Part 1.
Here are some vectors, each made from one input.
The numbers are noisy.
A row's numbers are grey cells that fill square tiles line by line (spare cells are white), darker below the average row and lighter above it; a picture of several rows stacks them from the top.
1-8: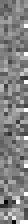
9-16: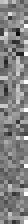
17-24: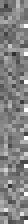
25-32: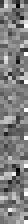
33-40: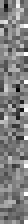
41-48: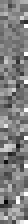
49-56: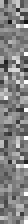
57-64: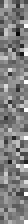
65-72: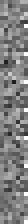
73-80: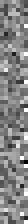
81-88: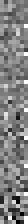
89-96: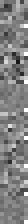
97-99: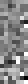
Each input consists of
a node of a 16-node tree.
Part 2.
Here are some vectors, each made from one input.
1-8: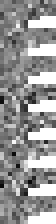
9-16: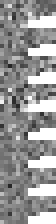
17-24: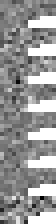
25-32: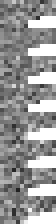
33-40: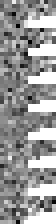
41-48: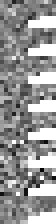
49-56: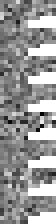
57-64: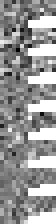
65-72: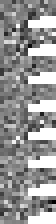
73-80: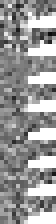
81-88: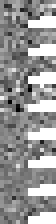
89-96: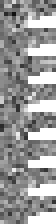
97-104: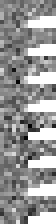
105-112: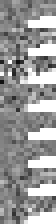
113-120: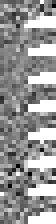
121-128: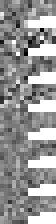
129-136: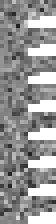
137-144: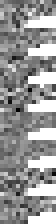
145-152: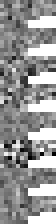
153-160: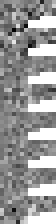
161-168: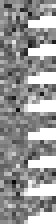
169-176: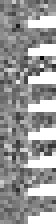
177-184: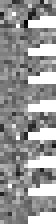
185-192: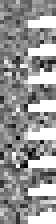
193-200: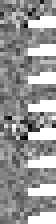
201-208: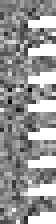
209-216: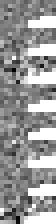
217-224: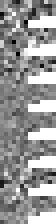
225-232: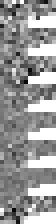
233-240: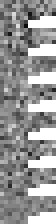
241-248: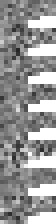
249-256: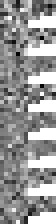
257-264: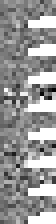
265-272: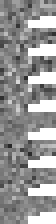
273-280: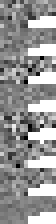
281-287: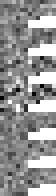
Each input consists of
a point on a 13-point line.
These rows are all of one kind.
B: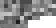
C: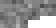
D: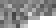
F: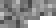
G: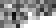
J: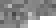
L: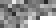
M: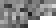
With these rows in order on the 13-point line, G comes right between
B and D.
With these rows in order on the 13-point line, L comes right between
F and M.
